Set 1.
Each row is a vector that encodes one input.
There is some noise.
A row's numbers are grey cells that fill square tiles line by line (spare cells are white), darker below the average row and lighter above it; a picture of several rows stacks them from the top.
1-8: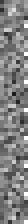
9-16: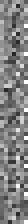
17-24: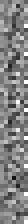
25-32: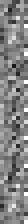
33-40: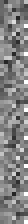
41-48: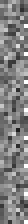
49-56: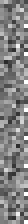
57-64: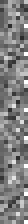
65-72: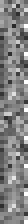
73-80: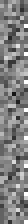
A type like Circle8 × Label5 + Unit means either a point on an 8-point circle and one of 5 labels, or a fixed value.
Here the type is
Bool × Bool × Bool + Line7.
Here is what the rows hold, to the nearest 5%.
About 40% of them hold a point on a 7-point line. The rest hold three true/false values.
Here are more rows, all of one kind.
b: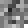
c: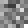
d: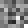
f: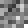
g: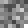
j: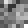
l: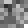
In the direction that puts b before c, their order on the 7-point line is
d, b, f, c, g, l, j.
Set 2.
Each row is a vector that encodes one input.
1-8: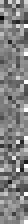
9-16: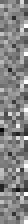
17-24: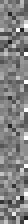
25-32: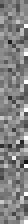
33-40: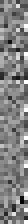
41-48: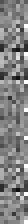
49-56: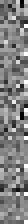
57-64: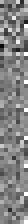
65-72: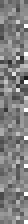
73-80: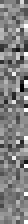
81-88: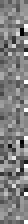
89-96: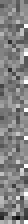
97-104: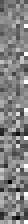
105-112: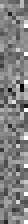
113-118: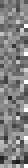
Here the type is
Bool × Line8.
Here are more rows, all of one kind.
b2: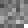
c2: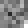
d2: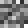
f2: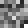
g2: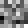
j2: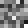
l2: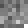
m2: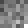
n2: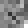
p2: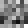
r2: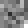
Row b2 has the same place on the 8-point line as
f2, j2 and l2.
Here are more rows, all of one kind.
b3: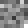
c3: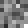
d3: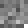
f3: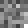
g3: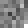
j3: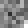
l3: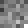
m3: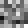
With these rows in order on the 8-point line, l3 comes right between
d3 and f3.
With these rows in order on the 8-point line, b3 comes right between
j3 and m3.
